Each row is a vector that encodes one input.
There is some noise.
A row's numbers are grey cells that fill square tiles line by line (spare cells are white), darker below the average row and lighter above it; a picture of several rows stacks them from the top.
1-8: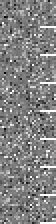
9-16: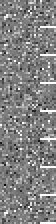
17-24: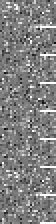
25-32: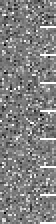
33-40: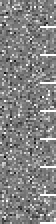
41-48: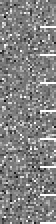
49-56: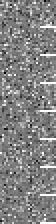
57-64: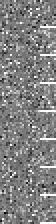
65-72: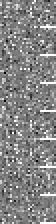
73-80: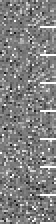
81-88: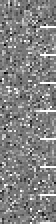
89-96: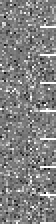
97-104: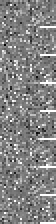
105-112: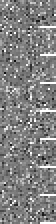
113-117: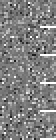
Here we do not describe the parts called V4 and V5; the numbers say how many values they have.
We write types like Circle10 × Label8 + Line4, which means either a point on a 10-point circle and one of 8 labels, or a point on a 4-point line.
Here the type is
Bool × V4 + Label6 × V5.
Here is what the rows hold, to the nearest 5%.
About 55% of them hold one of 6 labels and a value of V5. The rest hold a true/false value and a value of V4.
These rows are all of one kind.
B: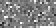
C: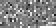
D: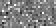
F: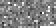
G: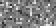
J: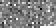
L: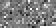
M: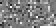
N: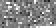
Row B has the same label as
D, F and N.
